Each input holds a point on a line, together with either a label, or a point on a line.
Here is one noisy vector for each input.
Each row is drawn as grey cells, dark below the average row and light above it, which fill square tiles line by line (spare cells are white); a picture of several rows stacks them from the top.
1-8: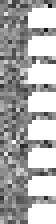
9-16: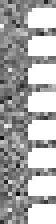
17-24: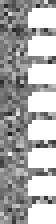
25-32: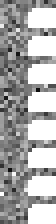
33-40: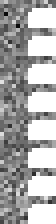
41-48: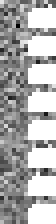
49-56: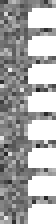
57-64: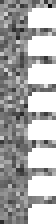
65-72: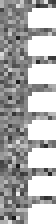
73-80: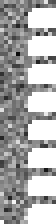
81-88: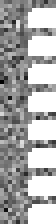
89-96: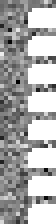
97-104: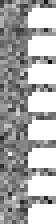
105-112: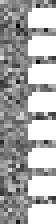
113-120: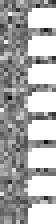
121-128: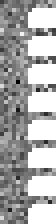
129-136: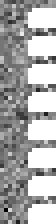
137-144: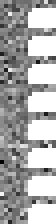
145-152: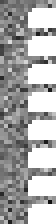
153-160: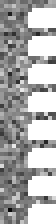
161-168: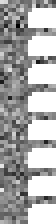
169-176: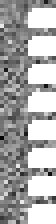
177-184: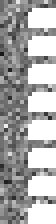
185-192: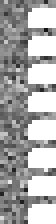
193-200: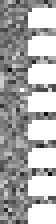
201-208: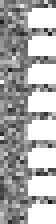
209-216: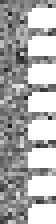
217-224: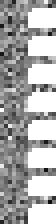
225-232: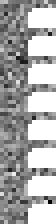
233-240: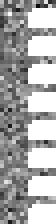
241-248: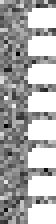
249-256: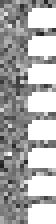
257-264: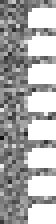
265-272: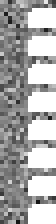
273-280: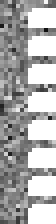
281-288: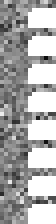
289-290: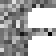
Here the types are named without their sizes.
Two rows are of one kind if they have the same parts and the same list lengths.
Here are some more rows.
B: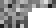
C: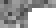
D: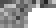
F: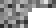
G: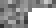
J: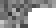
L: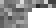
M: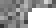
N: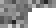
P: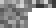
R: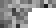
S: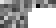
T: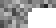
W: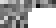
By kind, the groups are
B, F, G, L, M, P, R, S, T, W
C, D, J, N

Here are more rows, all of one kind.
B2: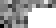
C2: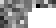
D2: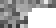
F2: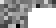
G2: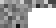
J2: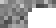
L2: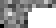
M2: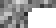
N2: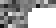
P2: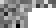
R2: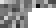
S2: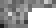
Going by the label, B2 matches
J2, N2 and R2.
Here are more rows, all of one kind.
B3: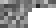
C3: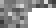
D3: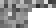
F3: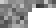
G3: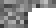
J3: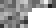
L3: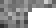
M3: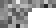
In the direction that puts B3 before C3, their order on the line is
J3, L3, G3, B3, D3, C3, F3, M3.
